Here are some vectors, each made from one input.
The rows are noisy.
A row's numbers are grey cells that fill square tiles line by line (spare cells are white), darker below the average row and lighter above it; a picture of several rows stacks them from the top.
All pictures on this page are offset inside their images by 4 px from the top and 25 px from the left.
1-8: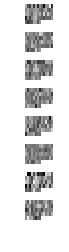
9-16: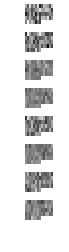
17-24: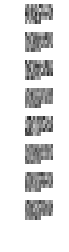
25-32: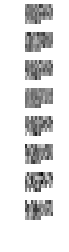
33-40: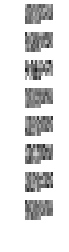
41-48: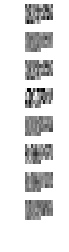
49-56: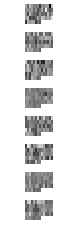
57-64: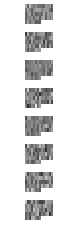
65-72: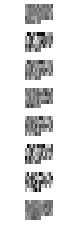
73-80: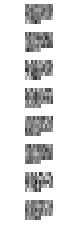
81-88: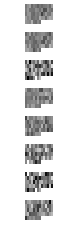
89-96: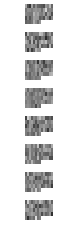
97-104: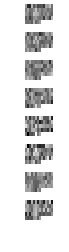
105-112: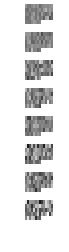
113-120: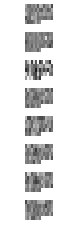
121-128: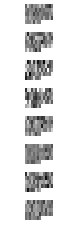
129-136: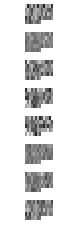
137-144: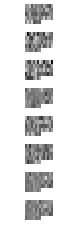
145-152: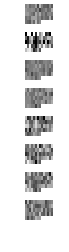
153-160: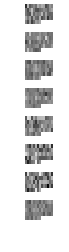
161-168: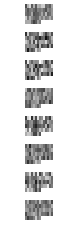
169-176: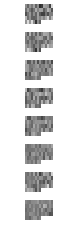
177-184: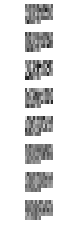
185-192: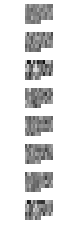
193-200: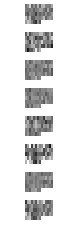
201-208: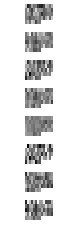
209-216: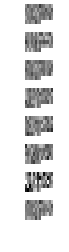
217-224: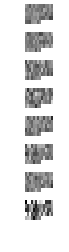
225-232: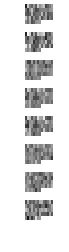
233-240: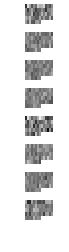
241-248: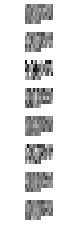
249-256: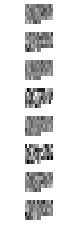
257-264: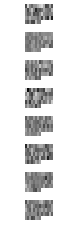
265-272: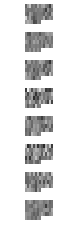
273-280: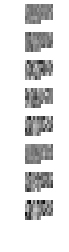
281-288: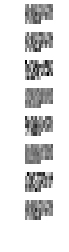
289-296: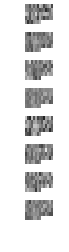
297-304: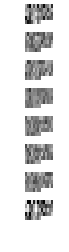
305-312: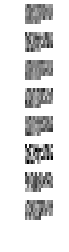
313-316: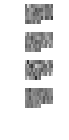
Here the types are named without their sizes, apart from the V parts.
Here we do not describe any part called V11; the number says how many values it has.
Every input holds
a list of items, each a true/false value and a value of V11.
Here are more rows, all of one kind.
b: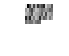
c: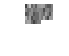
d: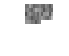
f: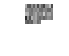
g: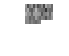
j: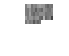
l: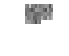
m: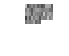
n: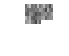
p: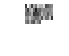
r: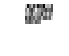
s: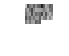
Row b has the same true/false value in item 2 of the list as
c, g and j.
